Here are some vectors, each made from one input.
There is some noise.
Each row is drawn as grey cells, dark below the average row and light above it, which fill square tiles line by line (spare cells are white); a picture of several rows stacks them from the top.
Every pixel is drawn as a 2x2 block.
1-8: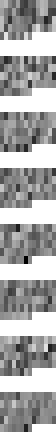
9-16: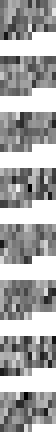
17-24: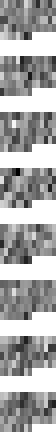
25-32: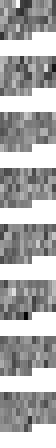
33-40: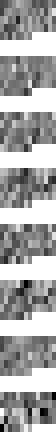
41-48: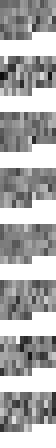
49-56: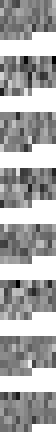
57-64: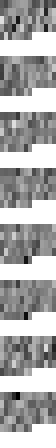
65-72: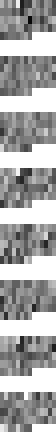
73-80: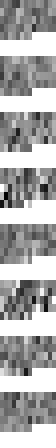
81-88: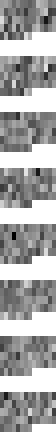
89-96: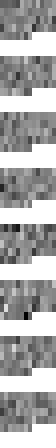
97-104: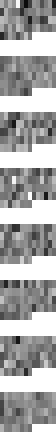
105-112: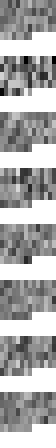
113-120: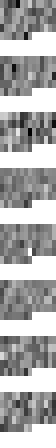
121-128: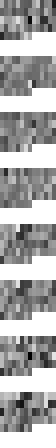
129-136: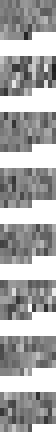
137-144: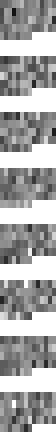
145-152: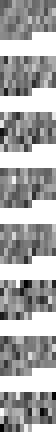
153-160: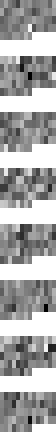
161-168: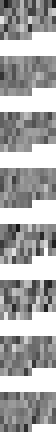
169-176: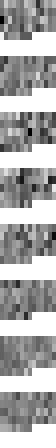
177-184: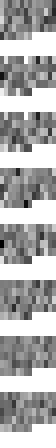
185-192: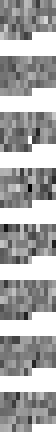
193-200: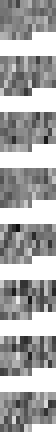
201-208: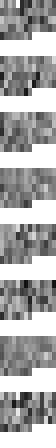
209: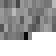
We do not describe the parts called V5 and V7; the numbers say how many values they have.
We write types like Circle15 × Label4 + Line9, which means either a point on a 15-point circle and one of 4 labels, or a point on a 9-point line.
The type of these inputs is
(Line4 × V5 + Line6) × Line6 + V7.
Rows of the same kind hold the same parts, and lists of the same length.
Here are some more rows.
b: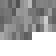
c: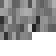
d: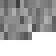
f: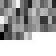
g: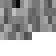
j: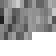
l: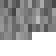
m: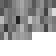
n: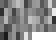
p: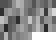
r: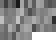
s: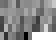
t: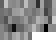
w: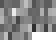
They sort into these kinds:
b, j, l, m, n, p, t
c, d, g, r, s, w
f

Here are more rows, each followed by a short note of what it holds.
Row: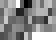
a value of V7
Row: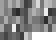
a value of V7
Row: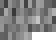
a point on a 4-point line, a point on a 6-point line and a value of V5
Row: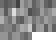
a point on each of two 6-point lines
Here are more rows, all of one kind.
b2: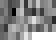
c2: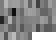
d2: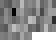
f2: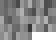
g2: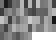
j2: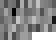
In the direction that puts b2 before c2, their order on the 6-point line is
j2, f2, g2, d2, b2, c2.
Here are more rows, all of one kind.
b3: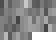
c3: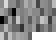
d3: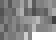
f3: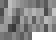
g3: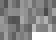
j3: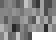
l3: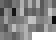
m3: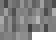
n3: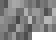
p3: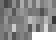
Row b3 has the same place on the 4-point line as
d3, g3, j3 and p3.
